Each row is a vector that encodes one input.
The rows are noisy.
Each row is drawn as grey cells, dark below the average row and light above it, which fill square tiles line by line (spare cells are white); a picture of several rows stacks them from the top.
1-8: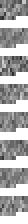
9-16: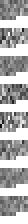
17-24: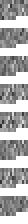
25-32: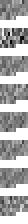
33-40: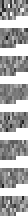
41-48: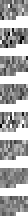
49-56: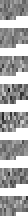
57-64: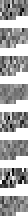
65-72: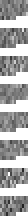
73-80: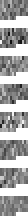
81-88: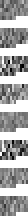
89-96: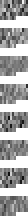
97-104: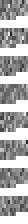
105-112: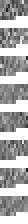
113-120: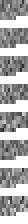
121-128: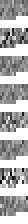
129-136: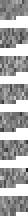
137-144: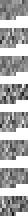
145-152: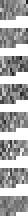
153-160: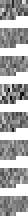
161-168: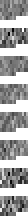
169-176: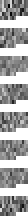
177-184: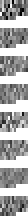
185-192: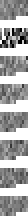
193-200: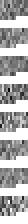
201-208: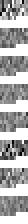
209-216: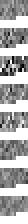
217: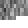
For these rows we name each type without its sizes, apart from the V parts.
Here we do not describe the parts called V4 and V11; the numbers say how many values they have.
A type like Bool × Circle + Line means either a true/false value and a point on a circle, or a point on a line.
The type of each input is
(Bool × Bool × Bool + V11) × V4 + Tree.
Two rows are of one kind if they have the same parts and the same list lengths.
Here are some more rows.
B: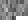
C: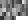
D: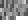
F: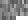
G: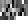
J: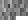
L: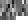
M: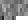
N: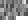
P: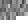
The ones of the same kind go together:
B, C, D, M, N, P
F, G, L
J

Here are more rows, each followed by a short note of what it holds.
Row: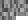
a node of a tree
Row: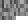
a node of a tree
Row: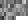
a value of V4 and a value of V11
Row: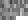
a node of a tree
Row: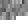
three true/false values and a value of V4
